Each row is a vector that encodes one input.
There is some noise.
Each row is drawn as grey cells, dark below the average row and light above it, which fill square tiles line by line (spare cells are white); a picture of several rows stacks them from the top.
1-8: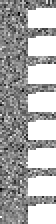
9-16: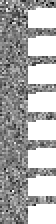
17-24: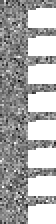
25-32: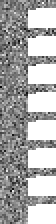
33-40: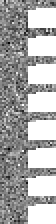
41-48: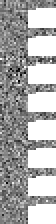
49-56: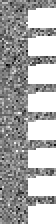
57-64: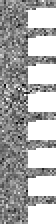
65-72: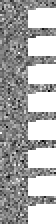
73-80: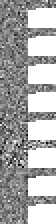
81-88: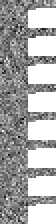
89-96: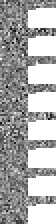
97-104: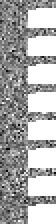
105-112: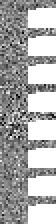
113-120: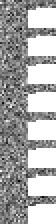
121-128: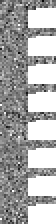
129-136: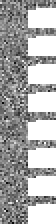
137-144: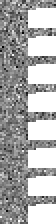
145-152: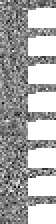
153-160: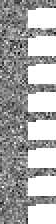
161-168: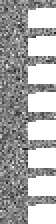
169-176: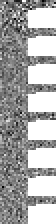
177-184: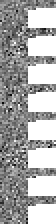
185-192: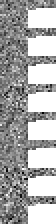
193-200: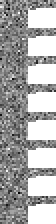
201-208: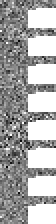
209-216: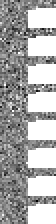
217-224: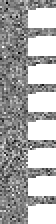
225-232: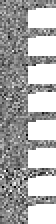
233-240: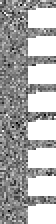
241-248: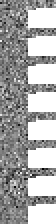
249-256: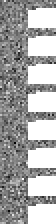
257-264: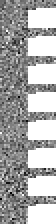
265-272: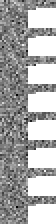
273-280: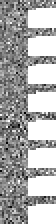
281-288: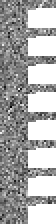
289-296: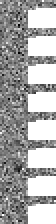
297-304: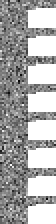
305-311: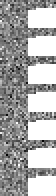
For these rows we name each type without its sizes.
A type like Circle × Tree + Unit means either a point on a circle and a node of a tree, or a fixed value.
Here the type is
Line × List(Circle).
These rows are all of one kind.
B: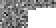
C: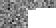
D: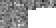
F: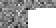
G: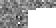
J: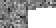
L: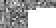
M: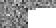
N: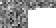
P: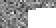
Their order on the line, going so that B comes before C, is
B, L, C, F, N, G, J, D, M, P.
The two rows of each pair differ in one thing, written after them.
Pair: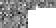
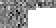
the place on the circle in item 1 of the list
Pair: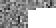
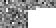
the place on the circle in item 1 of the list
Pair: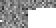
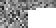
the place on the circle in item 2 of the list
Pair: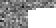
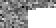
the place on the circle in item 1 of the list
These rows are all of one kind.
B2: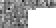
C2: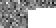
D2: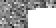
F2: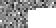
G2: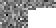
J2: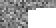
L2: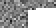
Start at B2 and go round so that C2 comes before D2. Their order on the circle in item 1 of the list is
B2, C2, G2, J2, D2, F2, L2.
